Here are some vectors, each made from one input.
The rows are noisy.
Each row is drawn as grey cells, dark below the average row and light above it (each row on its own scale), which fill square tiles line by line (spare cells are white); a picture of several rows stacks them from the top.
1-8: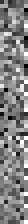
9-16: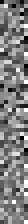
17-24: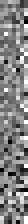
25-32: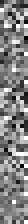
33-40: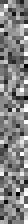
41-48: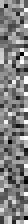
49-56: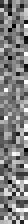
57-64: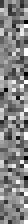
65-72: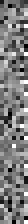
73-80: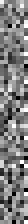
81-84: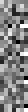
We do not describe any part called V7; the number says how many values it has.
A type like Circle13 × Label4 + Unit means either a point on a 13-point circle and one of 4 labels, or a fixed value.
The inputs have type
Bool × (Line5 + V7).
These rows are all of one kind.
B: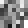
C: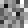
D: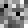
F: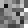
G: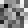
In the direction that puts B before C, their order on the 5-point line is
D, F, B, G, C.
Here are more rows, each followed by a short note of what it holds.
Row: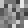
a point on a 5-point line and a true/false value
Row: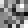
a point on a 5-point line and a true/false value
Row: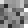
a point on a 5-point line and a true/false value
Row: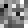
a point on a 5-point line and a true/false value
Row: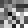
a true/false value and a value of V7
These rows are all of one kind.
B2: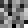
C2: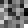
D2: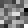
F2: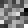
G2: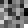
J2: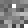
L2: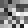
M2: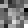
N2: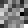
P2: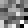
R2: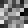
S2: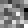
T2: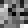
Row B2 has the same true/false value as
J2 and L2.
